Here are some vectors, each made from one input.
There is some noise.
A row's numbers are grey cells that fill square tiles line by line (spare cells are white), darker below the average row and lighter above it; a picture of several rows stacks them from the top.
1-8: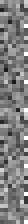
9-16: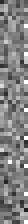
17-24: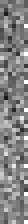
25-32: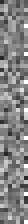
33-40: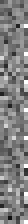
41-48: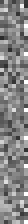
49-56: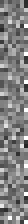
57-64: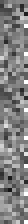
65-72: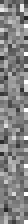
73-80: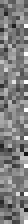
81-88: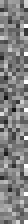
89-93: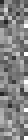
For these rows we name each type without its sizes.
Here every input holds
three true/false values.
